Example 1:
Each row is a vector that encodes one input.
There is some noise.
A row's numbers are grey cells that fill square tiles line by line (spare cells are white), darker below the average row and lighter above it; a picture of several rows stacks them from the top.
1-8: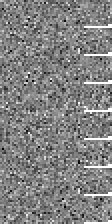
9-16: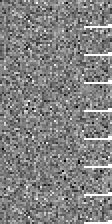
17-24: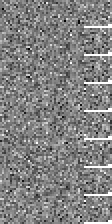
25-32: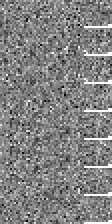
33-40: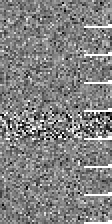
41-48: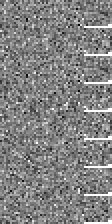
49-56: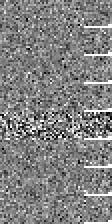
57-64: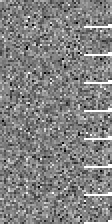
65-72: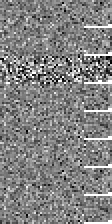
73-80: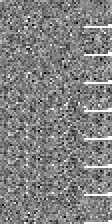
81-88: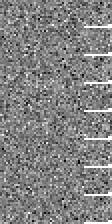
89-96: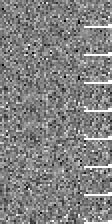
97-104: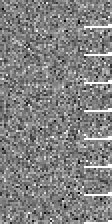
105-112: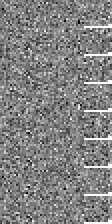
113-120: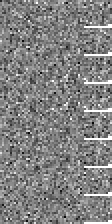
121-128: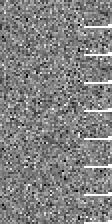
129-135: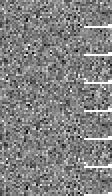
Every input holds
either a point on a 19-point circle, or a fixed value.
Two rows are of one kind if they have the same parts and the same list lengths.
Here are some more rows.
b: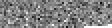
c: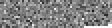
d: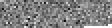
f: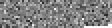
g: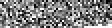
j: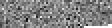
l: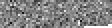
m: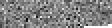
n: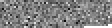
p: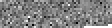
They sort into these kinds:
b, c, d, f, j, l, m, n, p
g

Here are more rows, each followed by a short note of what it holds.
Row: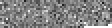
a point on a 19-point circle
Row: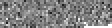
a point on a 19-point circle
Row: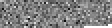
a point on a 19-point circle
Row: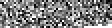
a fixed value
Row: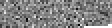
a point on a 19-point circle
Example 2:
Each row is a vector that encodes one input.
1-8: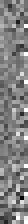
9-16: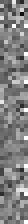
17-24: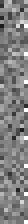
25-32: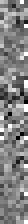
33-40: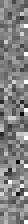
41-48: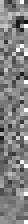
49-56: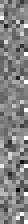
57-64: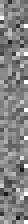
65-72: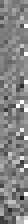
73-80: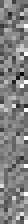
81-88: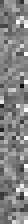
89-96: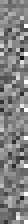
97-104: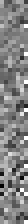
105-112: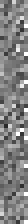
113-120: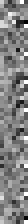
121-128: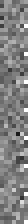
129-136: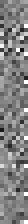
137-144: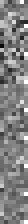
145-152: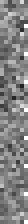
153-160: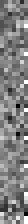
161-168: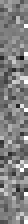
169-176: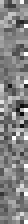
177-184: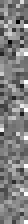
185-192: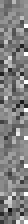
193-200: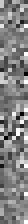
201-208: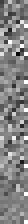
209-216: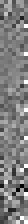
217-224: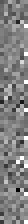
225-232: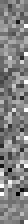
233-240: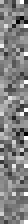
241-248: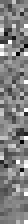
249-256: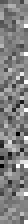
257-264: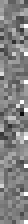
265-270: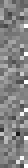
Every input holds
either a fixed value, or a node of an 18-node tree.
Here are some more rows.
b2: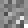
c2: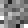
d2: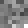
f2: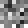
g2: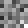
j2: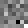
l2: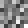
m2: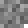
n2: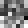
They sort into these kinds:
b2, c2, d2, f2, g2, j2, l2, m2
n2

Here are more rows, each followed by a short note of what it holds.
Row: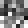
a fixed value
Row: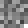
a node of an 18-node tree
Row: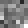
a node of an 18-node tree
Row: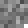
a node of an 18-node tree
